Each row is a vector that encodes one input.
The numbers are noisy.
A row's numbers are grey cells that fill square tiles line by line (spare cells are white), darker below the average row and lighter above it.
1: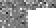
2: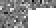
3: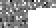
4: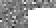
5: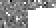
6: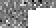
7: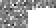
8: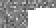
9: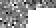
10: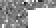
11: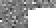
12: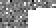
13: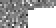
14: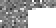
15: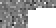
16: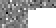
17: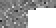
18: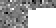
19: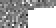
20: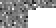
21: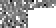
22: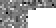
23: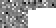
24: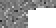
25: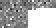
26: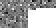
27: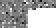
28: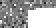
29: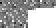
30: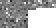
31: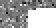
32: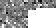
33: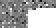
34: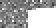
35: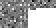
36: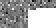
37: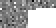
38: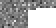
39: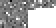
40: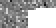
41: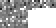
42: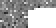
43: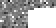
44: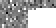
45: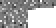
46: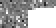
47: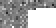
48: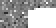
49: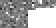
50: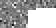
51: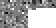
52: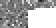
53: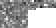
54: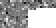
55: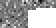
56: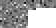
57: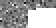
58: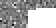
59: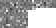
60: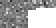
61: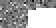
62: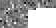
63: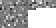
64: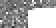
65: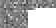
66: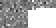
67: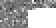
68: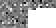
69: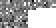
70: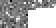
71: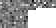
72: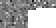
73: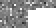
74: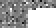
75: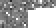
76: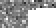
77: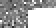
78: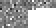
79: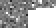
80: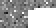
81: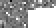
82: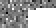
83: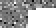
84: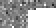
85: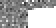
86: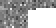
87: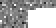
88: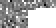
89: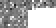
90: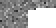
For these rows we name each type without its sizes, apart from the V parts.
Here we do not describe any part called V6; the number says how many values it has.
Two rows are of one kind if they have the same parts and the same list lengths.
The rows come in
2 kinds.
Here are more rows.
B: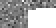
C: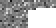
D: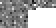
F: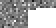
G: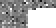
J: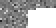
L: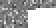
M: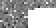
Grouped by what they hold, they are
B, F, G, L, M
C, D, J

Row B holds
a point on a line and a value of V6.
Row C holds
a point on each of two lines.
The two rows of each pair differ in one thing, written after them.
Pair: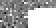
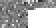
the value of V6
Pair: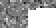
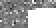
the place on the line
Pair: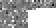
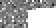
the place on the line
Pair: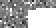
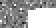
the place on the line
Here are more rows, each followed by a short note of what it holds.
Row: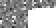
a point on a line and a value of V6
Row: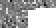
a point on each of two lines
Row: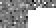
a point on each of two lines
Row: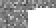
a point on each of two lines
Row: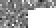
a point on a line and a value of V6
